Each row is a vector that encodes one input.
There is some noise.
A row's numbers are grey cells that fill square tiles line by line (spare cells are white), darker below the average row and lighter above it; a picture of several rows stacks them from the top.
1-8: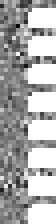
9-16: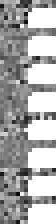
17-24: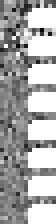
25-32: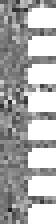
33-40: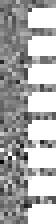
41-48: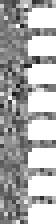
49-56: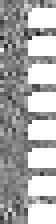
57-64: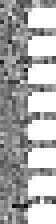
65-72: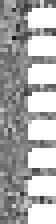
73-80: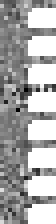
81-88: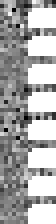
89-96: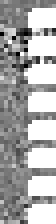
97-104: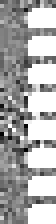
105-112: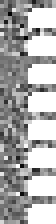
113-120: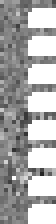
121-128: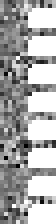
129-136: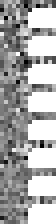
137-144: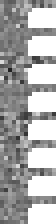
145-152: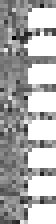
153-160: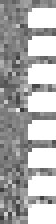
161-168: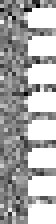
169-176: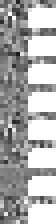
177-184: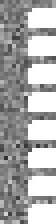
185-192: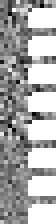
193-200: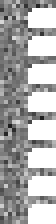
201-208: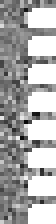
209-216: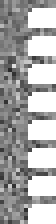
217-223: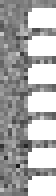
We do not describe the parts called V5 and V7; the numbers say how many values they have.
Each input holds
one of 8 labels and a value of V7, together with either a node of a 9-node tree, or a value of V5.
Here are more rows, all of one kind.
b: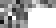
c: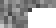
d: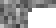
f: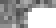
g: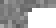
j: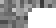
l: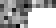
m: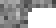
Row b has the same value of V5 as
c and g.
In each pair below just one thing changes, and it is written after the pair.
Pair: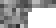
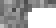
the value of V7
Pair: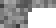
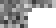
the label
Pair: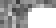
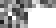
the value of V7
